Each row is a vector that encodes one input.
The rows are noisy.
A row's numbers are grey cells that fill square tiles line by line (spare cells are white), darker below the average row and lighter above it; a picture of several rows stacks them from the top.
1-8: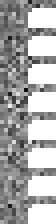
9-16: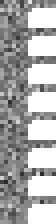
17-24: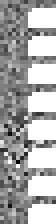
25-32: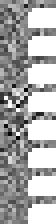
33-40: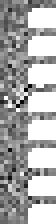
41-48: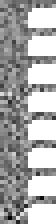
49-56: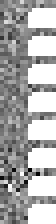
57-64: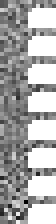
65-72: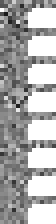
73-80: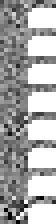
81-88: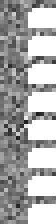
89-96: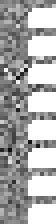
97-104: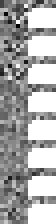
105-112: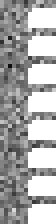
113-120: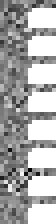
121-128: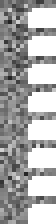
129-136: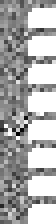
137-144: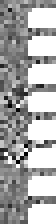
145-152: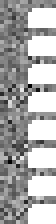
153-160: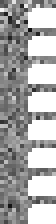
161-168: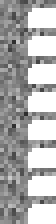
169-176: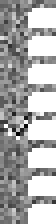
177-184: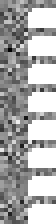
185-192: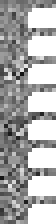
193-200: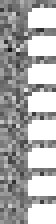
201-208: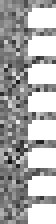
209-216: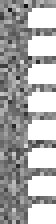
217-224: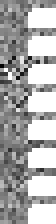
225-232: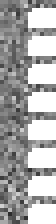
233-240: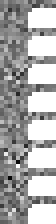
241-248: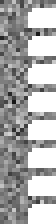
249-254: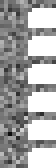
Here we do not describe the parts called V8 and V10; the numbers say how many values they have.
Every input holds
a true/false value, together with either a point on a 6-point line and a value of V8, or a value of V10.
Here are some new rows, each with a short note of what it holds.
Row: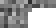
a point on a 6-point line, a true/false value and a value of V8
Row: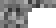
a point on a 6-point line, a true/false value and a value of V8
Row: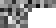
a point on a 6-point line, a true/false value and a value of V8
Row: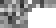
a true/false value and a value of V10
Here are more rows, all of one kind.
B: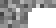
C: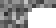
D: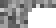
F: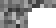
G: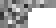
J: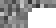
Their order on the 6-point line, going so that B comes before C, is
G, B, D, J, F, C.
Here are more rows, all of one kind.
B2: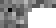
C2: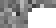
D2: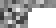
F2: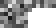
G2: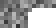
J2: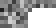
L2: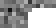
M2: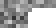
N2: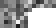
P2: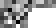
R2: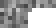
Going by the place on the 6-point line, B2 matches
F2, L2 and P2.
